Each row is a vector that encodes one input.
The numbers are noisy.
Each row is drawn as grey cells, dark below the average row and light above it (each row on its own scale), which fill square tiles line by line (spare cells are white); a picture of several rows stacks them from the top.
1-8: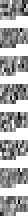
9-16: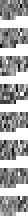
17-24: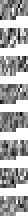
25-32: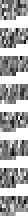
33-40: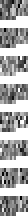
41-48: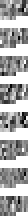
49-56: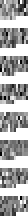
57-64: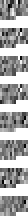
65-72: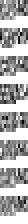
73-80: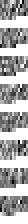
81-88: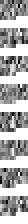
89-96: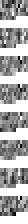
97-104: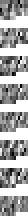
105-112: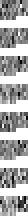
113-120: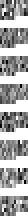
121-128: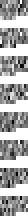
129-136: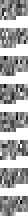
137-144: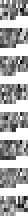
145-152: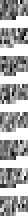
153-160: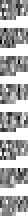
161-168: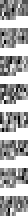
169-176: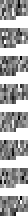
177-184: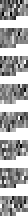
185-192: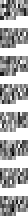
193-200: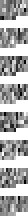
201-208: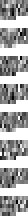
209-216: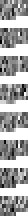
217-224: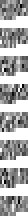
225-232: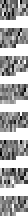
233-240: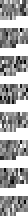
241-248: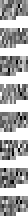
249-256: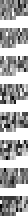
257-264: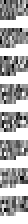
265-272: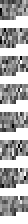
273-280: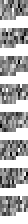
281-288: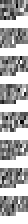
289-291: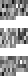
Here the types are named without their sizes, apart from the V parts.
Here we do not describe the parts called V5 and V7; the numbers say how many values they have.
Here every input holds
a true/false value, together with either a label and a value of V5, or a value of V7.
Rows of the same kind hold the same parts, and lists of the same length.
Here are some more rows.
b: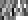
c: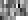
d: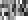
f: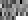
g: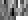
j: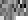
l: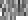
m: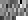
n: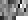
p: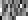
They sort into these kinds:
b, c, d, g, l, n
f, j, m, p

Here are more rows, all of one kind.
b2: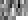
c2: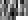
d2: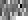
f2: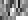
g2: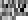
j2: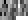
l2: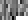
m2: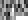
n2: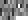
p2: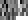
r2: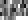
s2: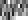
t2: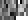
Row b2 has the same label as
d2, f2 and s2.
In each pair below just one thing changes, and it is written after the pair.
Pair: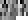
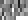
the value of V5
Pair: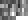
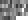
the value of V5
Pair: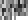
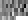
the value of V5
